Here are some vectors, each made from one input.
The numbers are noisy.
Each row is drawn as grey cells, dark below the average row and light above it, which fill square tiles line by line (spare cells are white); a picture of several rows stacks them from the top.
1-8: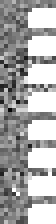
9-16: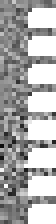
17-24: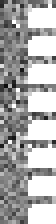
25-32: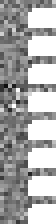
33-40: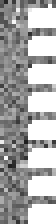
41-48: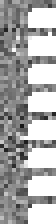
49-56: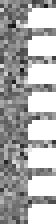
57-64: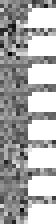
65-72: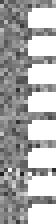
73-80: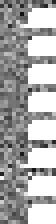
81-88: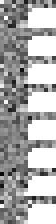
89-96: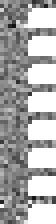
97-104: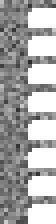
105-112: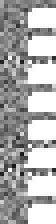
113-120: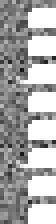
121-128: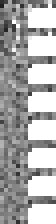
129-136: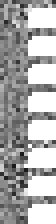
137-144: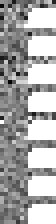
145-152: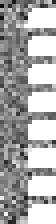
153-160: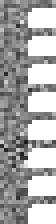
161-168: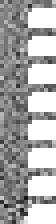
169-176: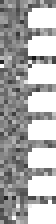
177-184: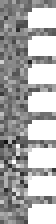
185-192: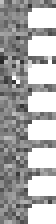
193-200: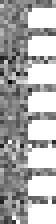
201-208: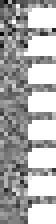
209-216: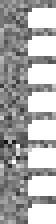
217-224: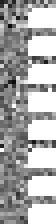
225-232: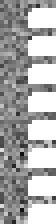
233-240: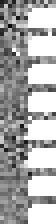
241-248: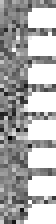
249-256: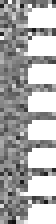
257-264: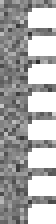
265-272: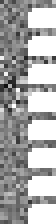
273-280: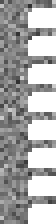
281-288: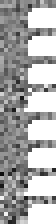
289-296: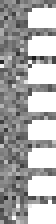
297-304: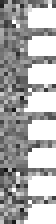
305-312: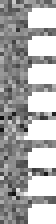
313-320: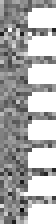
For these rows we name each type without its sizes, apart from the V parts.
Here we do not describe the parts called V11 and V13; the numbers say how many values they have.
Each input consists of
either a node of a tree, or a true/false value, a value of V11 and a value of V13.
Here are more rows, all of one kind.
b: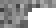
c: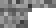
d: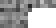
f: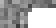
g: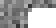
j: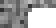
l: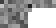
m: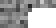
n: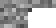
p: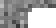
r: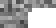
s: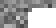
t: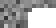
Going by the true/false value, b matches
n, s and t.
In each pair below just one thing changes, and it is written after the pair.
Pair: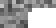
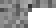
the value of V13
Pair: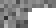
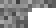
the true/false value
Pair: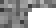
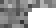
the value of V11
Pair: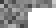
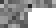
the true/false value
